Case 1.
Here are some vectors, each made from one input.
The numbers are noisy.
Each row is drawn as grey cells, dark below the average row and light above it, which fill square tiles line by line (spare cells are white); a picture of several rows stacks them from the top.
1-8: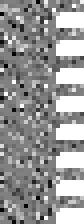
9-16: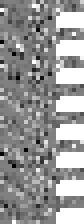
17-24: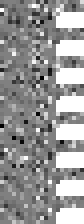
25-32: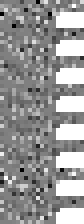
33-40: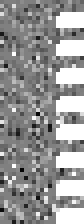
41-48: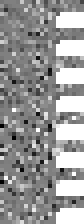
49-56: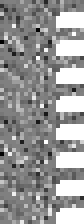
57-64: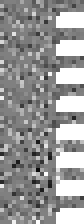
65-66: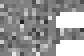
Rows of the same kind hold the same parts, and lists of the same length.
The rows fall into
2 kinds.
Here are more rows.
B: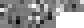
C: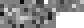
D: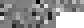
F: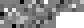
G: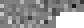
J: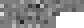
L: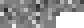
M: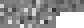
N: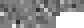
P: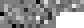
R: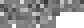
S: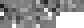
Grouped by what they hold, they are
B, C, D, F, P
G, J, L, M, N, R, S

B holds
a point on a 4-point line.
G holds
a point on a 5-point circle.
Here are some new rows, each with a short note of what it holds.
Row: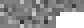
a point on a 5-point circle
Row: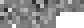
a point on a 5-point circle
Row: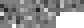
a point on a 5-point circle
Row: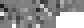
a point on a 5-point circle
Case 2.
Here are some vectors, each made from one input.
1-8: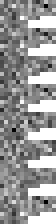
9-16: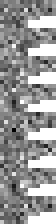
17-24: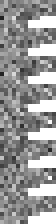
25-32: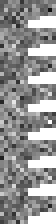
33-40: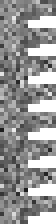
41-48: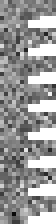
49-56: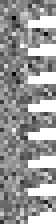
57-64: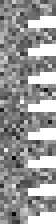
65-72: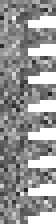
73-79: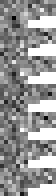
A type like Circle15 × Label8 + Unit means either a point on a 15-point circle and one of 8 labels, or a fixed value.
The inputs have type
Circle10 + Line5 × Line8.
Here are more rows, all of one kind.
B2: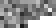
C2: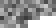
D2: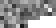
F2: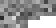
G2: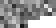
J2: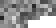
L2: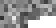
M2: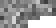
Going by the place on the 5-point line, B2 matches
D2 and G2.
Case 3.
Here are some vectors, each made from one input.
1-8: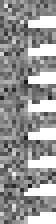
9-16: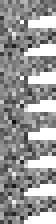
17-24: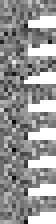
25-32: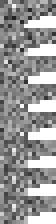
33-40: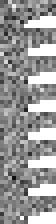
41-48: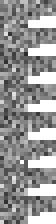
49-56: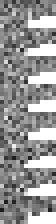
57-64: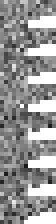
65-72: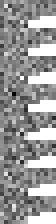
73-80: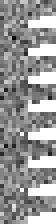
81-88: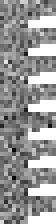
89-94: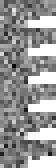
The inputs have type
Circle5 + Line5.
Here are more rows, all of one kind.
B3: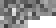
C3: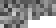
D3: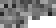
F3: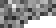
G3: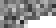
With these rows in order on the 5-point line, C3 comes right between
B3 and D3.
